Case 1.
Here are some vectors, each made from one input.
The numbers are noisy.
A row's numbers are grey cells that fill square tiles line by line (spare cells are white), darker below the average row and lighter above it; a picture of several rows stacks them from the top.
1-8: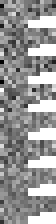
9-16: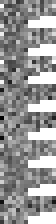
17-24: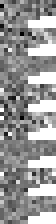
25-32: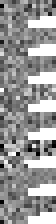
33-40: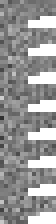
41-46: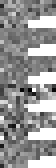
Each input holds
a list of up to two points on a 5-point line.
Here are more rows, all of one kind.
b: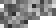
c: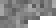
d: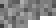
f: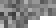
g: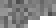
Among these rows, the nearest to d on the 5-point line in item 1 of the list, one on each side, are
c and g.
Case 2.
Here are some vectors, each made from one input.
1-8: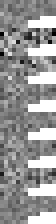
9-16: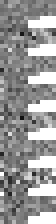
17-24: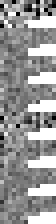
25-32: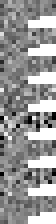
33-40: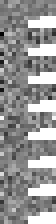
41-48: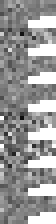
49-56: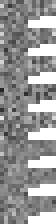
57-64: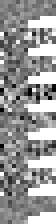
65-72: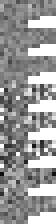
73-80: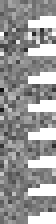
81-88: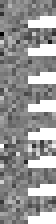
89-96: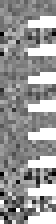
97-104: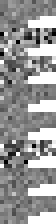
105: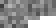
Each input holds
a list of up to two points on an 11-point circle.
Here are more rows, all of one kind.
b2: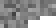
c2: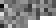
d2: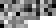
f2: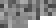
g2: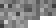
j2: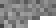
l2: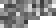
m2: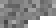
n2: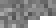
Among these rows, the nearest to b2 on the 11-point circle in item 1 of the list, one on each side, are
c2 and n2.
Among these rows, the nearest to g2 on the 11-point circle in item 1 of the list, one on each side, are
d2 and j2.
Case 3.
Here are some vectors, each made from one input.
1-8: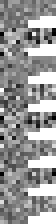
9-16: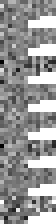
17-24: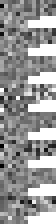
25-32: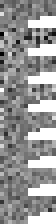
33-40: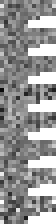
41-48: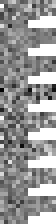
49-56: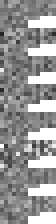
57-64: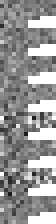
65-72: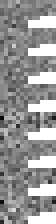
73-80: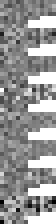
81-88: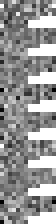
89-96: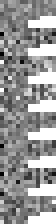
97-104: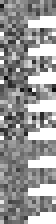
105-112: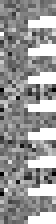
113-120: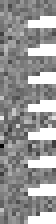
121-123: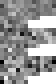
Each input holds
a list of up to two points on an 11-point circle.
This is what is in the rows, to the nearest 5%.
All of them are lists of up to two points on an 11-point circle: about 5% are empty, 45% hold one and 50% two.
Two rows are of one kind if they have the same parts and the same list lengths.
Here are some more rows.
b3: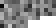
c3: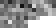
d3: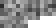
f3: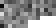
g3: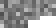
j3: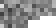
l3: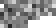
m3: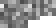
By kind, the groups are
b3, f3
c3
d3, g3, j3, l3, m3

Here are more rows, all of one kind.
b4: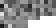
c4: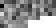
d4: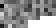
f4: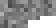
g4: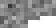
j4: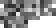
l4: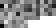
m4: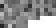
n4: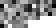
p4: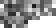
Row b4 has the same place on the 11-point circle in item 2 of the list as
j4, l4 and p4.
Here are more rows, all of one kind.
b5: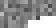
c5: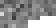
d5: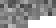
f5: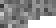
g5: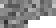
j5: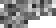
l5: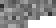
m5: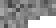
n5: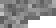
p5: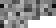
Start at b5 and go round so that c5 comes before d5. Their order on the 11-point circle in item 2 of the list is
b5, l5, n5, c5, f5, p5, g5, m5, d5, j5.
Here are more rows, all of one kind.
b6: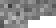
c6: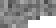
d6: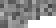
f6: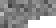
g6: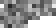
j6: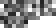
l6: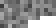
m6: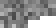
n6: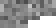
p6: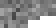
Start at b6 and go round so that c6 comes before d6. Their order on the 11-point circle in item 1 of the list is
b6, g6, c6, d6, f6, l6, p6, m6, j6, n6.
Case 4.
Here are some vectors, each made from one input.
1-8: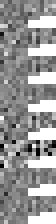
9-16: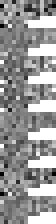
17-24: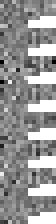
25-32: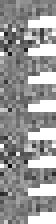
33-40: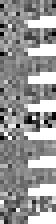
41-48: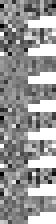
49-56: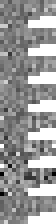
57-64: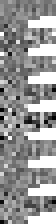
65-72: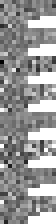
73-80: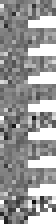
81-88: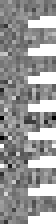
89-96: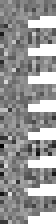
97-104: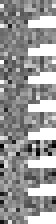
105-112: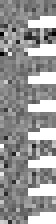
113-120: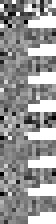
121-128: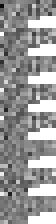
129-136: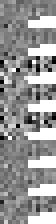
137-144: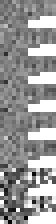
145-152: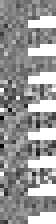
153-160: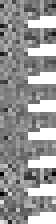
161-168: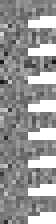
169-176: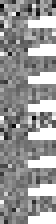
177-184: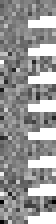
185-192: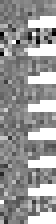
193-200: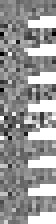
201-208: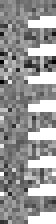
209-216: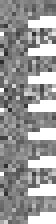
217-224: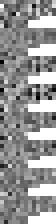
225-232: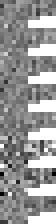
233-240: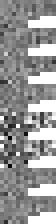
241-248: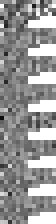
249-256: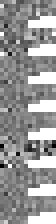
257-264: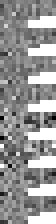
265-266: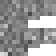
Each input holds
a point on a 5-point line and a true/false value.
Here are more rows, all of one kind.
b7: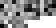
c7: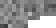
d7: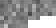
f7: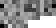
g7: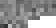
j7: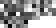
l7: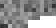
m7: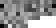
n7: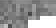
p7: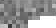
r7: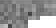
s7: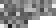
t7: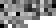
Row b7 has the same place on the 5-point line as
c7, j7, p7 and s7.
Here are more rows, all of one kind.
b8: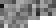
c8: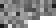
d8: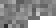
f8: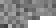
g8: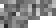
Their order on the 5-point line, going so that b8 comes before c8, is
b8, g8, d8, c8, f8.
